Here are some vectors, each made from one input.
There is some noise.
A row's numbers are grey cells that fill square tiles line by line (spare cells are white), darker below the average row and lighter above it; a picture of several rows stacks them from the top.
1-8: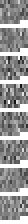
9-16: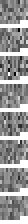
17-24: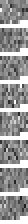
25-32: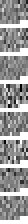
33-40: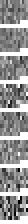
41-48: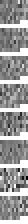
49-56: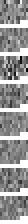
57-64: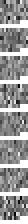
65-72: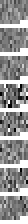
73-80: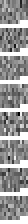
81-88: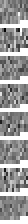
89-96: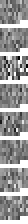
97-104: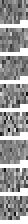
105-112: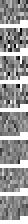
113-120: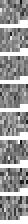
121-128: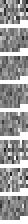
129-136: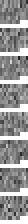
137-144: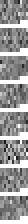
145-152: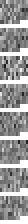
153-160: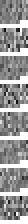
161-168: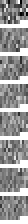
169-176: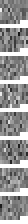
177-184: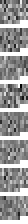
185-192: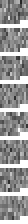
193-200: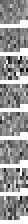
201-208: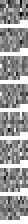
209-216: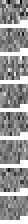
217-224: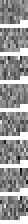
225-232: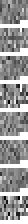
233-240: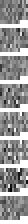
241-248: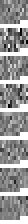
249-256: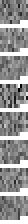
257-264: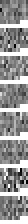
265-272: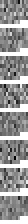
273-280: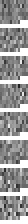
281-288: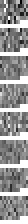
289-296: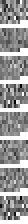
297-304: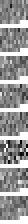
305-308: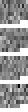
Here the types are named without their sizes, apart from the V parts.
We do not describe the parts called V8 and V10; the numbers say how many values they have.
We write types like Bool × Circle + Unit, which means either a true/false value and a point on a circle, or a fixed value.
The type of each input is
Bool × Bool × Bool × Bool × (Tree + V8) × V10.
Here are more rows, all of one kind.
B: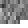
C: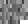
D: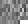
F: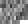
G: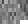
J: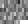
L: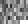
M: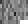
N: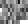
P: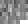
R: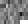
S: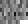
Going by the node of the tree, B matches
F and M.
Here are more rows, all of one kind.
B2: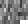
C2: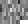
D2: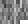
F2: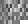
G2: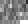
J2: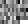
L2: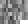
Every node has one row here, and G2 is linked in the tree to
D2.
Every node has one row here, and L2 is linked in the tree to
F2.
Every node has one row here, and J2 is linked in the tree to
C2.
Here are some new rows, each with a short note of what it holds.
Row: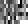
a node of a tree, four true/false values and a value of V10
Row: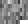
four true/false values, a value of V8 and a value of V10
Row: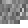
four true/false values, a value of V8 and a value of V10
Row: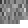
four true/false values, a value of V8 and a value of V10
